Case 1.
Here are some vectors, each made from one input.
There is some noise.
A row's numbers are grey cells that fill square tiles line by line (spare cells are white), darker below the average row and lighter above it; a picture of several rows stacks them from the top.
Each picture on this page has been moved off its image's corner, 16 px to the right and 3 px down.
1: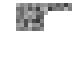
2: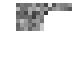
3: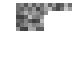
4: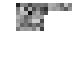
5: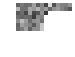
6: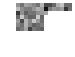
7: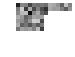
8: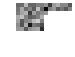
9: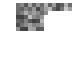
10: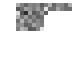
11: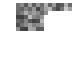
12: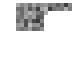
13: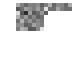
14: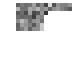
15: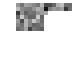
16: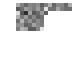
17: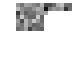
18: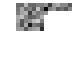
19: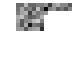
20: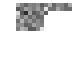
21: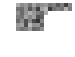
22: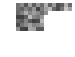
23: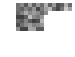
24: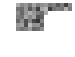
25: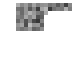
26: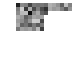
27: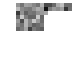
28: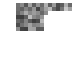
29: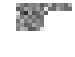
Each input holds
a point on a 7-point line.
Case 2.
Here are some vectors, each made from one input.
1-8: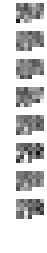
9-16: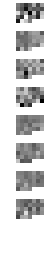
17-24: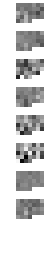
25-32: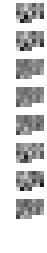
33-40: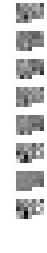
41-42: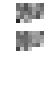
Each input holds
a point on a 4-point line.
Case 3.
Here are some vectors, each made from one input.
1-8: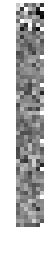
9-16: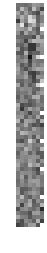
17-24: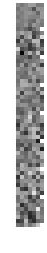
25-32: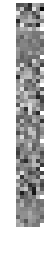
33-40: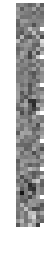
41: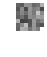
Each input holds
a node of a 9-node tree.
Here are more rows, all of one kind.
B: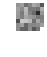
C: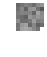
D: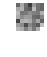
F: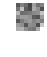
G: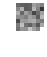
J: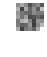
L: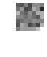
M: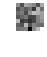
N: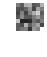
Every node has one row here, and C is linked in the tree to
L.
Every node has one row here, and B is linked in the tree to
M.
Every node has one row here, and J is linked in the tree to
F, M and N.
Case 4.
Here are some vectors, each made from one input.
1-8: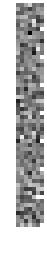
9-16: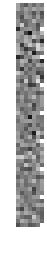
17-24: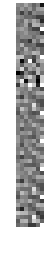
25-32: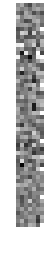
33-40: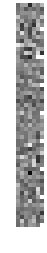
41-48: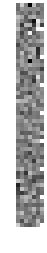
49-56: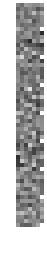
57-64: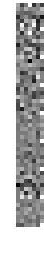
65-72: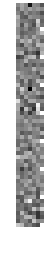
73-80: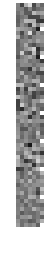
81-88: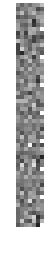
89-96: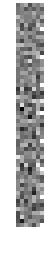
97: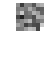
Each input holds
either a fixed value, or three true/false values.
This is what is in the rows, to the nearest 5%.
About 10% of them hold a fixed value. The rest hold three true/false values.
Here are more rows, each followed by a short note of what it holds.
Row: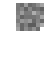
three true/false values
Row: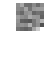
three true/false values
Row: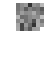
three true/false values
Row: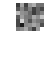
a fixed value
